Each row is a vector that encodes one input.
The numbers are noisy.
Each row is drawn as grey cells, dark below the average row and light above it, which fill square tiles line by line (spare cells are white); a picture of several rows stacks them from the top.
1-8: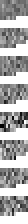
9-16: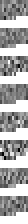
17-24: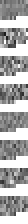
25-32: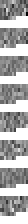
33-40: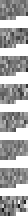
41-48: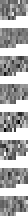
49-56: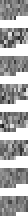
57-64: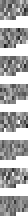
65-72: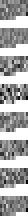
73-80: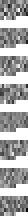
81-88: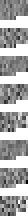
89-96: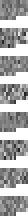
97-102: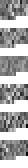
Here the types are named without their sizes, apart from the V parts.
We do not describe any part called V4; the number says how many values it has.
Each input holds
either four true/false values and a value of V4, or a list of points on a line.
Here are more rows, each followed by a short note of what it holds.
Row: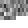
a list of two items
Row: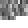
a list of one item
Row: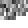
a list of two items
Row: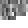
a list of one item
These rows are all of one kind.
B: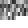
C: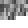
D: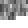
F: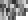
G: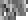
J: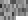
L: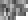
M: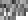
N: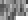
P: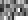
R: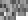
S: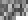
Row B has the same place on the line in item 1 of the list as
J, M and R.
